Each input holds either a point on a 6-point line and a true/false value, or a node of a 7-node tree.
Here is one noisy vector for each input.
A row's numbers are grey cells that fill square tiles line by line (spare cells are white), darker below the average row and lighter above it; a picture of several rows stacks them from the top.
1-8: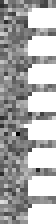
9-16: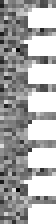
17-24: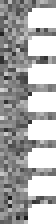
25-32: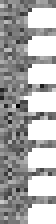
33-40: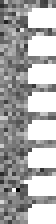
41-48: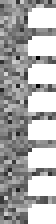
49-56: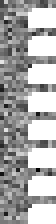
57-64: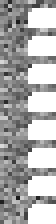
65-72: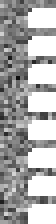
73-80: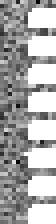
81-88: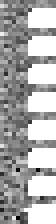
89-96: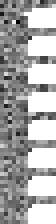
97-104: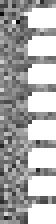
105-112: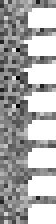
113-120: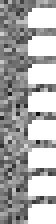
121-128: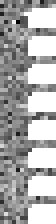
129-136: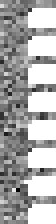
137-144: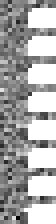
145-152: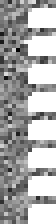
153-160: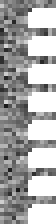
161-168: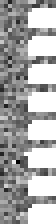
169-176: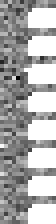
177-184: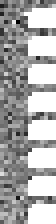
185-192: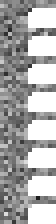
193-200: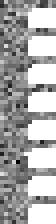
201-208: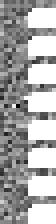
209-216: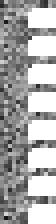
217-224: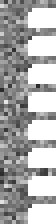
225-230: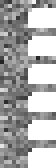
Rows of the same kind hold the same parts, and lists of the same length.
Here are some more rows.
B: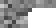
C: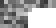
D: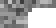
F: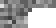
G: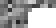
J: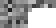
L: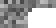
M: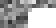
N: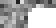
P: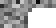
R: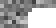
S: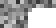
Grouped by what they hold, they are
B, D, F, L, R
C, G, J, M, N, P, S

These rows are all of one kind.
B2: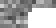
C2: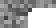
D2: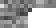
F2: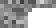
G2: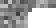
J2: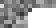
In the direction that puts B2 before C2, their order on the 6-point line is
G2, F2, B2, J2, D2, C2.
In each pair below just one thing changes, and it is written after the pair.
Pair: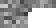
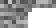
the place on the 6-point line
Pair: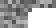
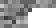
the place on the 6-point line
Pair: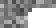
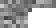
the true/false value
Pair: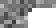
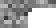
the place on the 6-point line
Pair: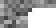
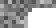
the place on the 6-point line
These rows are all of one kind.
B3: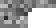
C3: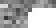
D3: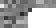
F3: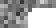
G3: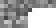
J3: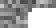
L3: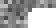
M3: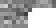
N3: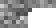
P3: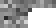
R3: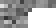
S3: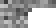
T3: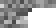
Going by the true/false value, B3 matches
F3, G3, N3 and T3.
